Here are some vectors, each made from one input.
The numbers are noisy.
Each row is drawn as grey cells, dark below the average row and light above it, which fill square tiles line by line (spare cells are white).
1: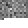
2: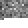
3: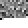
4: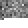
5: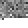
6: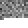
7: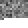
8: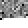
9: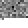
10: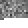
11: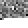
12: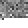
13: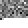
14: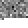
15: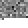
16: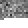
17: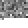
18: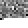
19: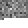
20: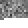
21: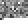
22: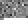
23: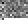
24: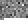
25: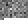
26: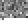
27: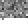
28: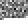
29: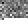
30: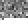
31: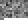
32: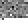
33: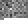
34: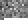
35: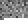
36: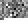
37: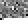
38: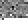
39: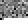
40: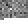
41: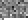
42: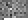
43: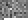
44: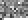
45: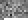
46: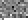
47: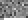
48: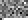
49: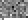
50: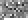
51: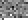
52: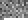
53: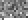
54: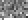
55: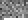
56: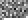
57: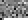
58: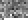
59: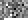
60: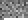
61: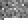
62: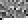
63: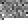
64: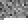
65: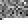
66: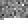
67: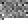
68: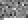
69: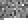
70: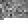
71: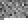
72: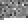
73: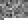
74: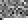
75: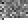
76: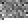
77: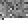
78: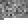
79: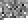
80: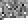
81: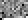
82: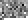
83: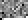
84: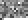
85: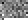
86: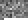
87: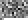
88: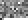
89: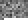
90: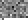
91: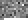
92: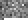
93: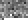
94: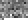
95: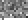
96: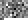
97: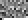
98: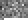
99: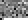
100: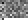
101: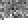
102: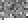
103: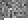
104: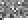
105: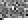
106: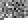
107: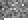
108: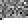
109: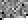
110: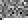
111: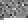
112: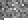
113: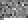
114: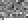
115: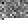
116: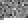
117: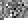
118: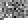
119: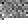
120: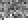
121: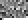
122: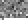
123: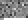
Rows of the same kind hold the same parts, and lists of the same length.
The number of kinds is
2.
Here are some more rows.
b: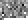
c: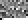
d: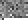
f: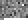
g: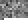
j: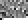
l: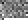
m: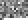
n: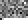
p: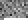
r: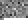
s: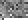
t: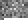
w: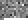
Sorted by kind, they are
b, c, j, m, n
d, f, g, l, p, r, s, t, w

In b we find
one of 6 labels and a true/false value.
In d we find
a point on an 8-point line and a true/false value.
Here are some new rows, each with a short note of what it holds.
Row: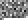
one of 6 labels and a true/false value
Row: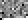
one of 6 labels and a true/false value
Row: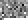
one of 6 labels and a true/false value
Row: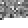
one of 6 labels and a true/false value
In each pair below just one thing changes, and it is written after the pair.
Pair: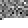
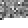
the label
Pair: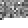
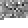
the true/false value
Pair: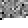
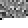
the label
